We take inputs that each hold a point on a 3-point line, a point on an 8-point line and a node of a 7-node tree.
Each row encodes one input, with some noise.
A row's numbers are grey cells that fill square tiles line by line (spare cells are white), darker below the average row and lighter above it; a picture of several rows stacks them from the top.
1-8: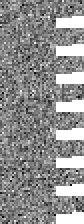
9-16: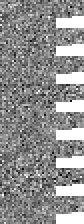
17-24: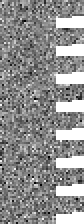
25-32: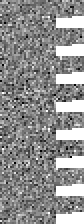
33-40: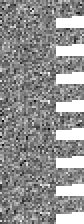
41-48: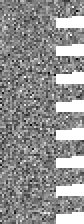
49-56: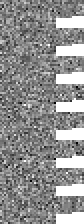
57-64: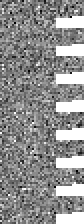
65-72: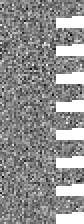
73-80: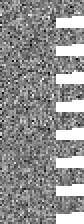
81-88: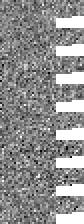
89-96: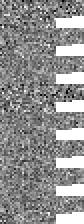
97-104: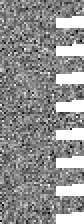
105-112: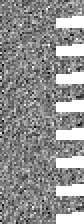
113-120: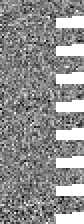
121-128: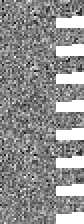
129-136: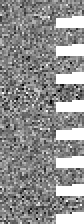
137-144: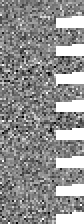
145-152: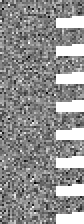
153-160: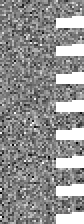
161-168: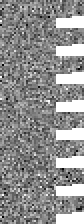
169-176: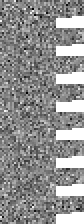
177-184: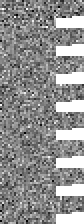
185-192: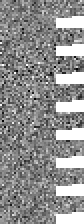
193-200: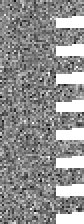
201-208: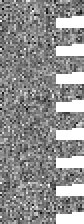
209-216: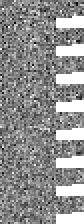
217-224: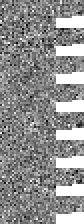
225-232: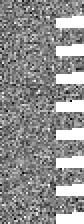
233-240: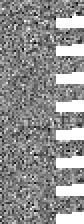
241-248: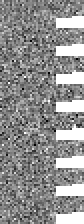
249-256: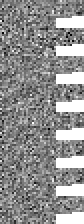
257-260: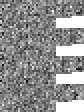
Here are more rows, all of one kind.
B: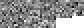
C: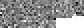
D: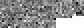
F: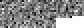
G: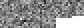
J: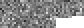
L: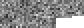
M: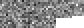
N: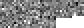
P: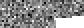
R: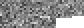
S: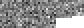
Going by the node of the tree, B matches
C, D and N.
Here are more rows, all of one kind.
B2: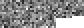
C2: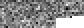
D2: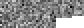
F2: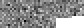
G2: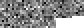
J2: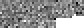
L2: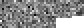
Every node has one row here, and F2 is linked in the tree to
D2.
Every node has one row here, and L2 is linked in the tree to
J2.
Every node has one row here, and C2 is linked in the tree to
B2, D2 and J2.
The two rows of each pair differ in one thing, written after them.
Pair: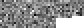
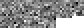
the node of the tree
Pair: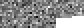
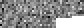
the node of the tree
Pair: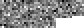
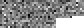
the node of the tree
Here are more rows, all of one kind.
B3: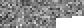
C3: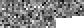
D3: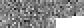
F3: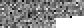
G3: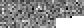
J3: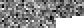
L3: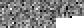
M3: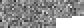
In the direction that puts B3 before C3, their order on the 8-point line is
G3, B3, L3, J3, C3, D3, M3, F3.
